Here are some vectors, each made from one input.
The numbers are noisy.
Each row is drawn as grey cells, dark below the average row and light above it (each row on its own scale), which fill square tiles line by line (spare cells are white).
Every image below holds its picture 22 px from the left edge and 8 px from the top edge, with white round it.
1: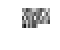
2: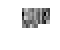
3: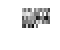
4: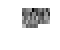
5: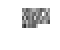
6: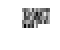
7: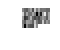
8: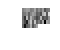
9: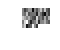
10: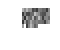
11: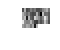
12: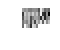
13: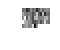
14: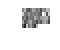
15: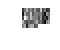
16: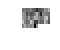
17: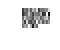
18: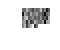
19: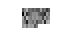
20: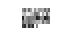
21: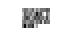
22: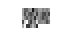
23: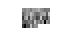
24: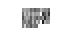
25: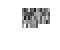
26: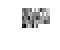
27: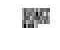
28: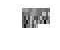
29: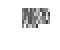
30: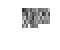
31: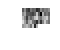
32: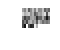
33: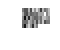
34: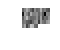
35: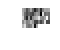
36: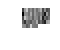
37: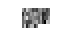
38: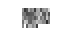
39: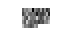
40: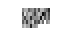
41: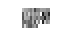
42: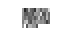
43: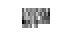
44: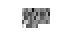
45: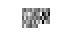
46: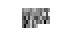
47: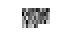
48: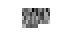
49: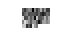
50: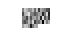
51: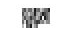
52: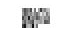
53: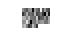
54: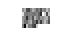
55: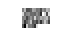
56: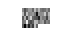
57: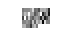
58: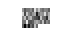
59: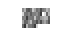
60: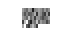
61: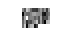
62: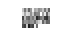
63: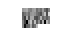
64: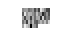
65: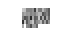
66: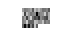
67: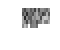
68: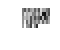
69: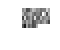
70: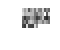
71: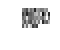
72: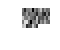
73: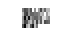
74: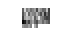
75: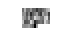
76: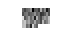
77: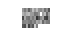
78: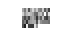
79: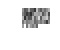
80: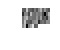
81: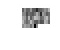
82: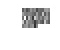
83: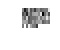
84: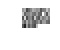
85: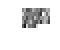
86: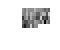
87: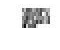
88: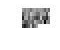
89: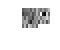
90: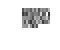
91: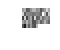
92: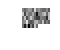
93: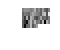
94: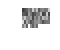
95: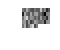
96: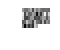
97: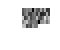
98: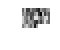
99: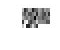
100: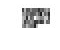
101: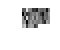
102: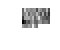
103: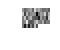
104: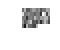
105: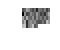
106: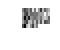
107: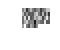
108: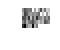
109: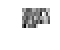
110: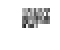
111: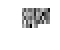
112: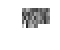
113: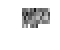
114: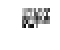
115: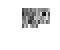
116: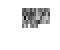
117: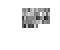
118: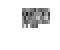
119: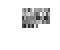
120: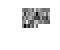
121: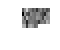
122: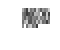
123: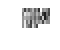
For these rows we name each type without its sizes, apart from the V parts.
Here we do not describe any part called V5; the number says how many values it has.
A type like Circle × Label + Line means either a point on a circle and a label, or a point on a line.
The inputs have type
List(Bool × V5).
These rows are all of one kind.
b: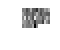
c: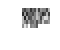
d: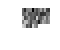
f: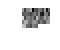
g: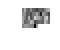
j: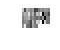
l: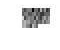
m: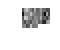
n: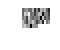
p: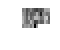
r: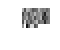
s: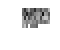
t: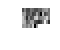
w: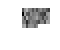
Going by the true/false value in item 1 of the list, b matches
j, m and r.
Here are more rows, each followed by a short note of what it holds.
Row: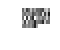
a list of two items
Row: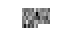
a list of one item
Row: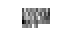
the empty list
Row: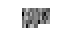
a list of two items
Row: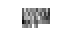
the empty list
